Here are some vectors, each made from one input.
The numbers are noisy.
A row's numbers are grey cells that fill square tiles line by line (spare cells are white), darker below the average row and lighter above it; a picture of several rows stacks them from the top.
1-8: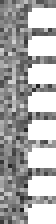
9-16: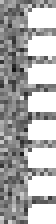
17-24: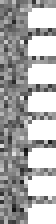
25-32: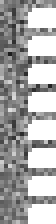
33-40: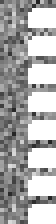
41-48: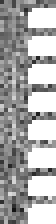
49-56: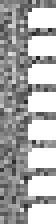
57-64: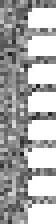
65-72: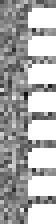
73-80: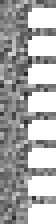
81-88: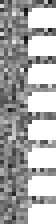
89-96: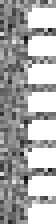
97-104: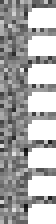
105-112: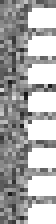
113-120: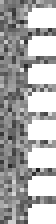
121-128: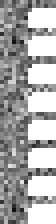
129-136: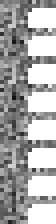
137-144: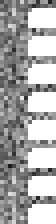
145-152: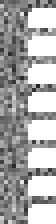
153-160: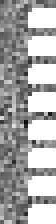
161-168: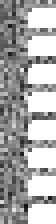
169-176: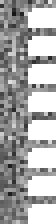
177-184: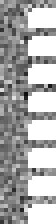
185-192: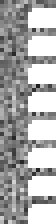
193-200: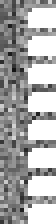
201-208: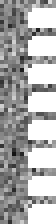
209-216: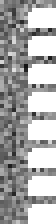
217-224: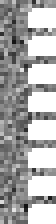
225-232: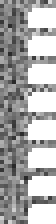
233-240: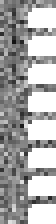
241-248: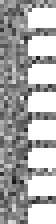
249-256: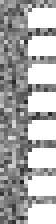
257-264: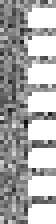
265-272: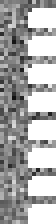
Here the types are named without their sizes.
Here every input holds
a point on a circle and a true/false value.
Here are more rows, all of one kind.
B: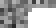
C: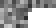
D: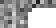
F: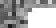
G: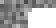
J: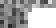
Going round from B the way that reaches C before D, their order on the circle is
B, F, J, C, D, G.
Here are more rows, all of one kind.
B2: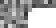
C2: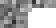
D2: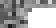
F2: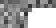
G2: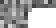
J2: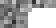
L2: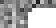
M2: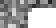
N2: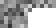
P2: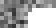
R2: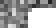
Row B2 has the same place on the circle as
C2, G2 and J2.
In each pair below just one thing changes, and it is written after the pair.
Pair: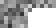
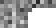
the true/false value
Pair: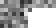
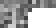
the true/false value
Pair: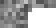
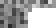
the true/false value
